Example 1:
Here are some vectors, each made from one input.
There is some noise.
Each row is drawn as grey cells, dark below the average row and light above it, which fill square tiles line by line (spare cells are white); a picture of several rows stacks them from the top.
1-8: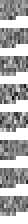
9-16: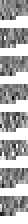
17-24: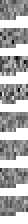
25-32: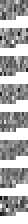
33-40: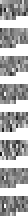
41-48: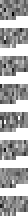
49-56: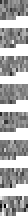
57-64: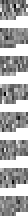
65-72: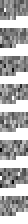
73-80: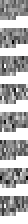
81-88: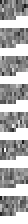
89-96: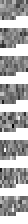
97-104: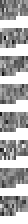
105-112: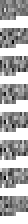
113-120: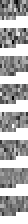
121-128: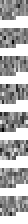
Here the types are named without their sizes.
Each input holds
a list of points on a line.
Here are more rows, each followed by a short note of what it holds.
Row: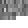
a list of two items
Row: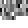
a list of three items
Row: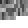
a list of three items
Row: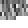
the empty list
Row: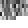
the empty list
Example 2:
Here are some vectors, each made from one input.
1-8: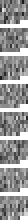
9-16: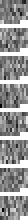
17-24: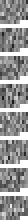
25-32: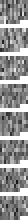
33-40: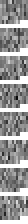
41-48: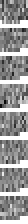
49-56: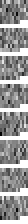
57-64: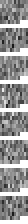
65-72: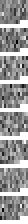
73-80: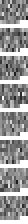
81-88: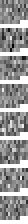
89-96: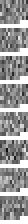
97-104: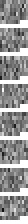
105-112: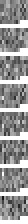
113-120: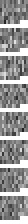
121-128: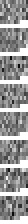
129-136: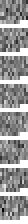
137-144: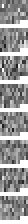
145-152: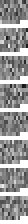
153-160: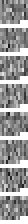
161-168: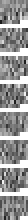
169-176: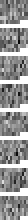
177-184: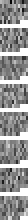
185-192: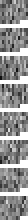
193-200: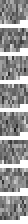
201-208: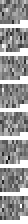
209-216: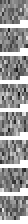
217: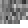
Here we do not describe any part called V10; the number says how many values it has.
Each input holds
either one of 7 labels and a true/false value, or a value of V10.
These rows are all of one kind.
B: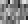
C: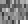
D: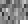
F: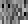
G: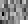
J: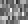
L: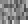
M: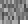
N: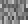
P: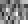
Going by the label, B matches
C, D and P.
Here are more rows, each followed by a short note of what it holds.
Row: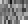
a value of V10
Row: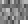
one of 7 labels and a true/false value
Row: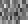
a value of V10
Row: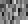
one of 7 labels and a true/false value
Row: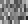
one of 7 labels and a true/false value
